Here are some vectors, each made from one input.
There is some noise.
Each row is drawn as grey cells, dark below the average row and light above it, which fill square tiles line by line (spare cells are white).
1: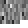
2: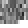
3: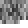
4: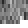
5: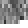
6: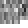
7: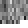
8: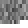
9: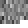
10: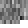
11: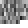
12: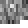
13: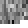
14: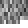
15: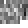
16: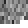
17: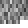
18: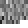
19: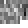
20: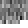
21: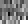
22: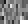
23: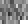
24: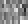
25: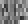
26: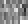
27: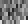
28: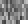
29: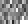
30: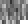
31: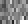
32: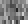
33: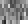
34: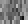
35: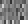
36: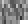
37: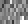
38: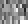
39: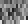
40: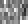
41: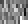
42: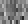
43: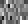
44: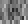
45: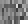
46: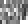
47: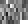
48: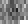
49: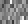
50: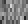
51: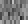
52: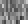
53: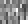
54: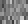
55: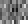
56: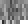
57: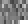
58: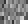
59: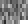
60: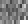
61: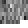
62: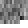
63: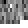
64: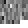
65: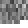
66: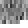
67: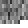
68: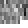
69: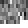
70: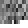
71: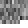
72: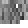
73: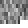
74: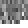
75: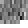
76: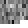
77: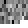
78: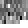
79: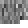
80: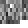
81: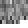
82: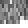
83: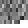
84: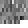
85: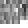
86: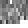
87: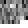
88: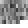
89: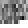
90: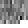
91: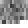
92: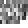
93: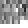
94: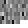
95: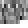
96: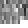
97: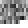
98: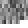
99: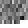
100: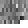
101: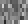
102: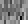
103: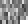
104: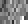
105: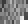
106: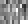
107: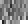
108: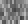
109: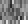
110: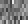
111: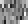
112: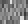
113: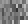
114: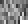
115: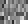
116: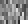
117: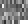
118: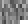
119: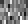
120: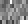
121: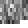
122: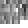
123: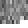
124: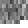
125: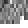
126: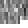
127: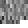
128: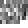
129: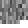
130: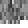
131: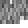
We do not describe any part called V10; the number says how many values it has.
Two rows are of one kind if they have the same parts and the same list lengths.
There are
2 kinds of row.
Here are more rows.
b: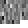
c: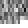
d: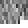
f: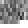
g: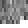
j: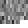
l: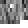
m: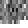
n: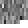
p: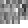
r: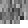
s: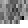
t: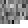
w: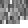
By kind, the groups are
b, c, d, g, j, l, p, t, w
f, m, n, r, s

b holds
a point on an 11-point line.
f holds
a node of a 7-node tree and a value of V10.
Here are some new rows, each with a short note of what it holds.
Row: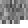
a node of a 7-node tree and a value of V10
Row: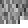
a point on an 11-point line
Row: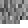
a node of a 7-node tree and a value of V10
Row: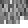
a point on an 11-point line
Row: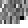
a node of a 7-node tree and a value of V10
